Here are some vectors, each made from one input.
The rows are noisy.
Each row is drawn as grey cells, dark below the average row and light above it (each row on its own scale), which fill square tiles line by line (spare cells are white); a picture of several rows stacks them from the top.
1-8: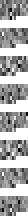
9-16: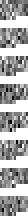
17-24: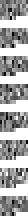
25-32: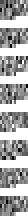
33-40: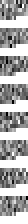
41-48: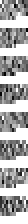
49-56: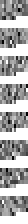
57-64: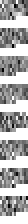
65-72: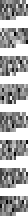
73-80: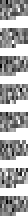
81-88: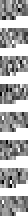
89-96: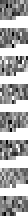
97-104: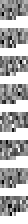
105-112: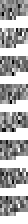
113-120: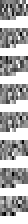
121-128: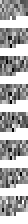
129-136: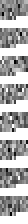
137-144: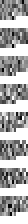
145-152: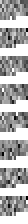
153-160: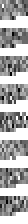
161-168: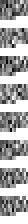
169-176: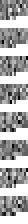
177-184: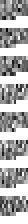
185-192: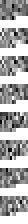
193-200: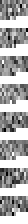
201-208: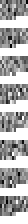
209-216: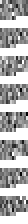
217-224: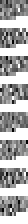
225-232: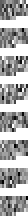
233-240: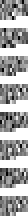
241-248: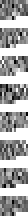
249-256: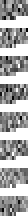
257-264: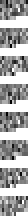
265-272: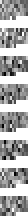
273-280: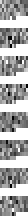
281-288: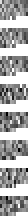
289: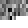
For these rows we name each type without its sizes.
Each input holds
either a point on a line, or three true/false values.
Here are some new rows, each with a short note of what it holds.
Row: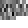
three true/false values
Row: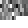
a point on a line
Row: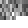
a point on a line
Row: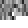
a point on a line
